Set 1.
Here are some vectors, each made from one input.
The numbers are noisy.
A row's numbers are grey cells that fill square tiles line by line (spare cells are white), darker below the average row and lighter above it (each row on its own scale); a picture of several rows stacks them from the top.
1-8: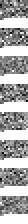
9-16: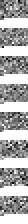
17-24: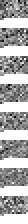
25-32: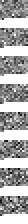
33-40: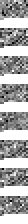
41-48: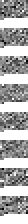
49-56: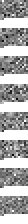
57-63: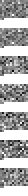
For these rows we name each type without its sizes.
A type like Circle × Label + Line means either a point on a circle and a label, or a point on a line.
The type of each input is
Label + Tree.
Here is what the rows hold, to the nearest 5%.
About 40% of them hold a label. The rest hold a node of a tree.
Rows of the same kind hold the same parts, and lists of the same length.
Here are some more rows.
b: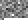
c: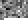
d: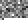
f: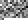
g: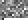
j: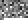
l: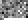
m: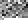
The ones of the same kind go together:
b, c, d, f, g, l, m
j

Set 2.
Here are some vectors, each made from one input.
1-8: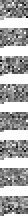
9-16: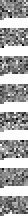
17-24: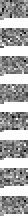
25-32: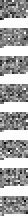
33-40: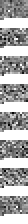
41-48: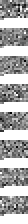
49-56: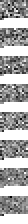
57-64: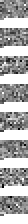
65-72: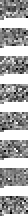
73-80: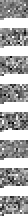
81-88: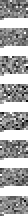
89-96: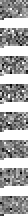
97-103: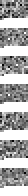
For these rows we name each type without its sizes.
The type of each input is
Label × Line.
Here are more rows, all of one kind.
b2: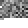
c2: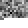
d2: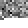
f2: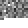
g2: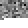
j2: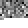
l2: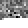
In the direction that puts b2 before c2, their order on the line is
l2, b2, c2, d2, f2, g2, j2.
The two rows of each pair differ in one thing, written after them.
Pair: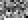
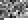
the place on the line
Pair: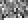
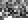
the label
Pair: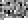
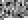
the place on the line
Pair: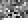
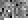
the place on the line
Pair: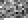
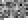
the label
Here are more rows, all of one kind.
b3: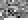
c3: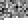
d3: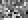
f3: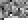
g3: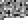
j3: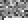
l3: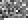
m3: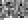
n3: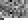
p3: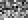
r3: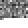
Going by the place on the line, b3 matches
l3 and r3.
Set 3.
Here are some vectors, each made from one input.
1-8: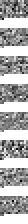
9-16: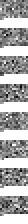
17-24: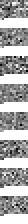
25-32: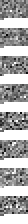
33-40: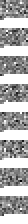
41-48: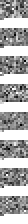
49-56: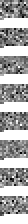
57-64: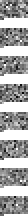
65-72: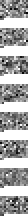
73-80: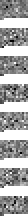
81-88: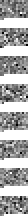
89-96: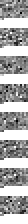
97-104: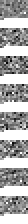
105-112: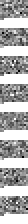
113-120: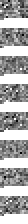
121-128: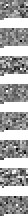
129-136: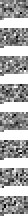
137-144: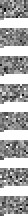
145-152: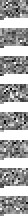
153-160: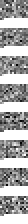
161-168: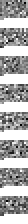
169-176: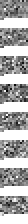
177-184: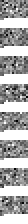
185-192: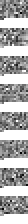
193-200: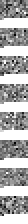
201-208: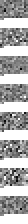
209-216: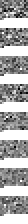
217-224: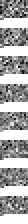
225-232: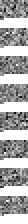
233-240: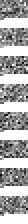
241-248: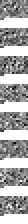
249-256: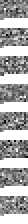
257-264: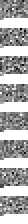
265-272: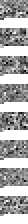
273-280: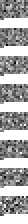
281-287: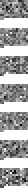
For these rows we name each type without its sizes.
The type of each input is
List(Circle).
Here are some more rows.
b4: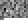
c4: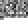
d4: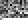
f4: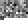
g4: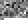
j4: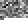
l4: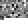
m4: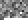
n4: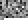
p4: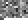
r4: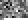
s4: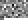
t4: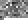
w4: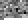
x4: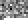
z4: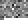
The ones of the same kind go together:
b4, c4, f4, j4, p4, t4, w4, x4
d4, g4, m4, n4, r4
l4, s4, z4

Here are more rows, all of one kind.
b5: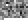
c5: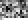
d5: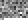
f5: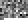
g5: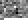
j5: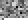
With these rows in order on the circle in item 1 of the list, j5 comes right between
b5 and c5.
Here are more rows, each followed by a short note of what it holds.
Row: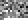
a list of two items
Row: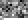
a list of two items
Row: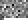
the empty list
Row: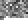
a list of one item
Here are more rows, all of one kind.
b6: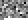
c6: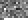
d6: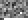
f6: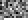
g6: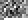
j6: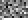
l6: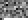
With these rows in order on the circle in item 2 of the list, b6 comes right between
f6 and l6.
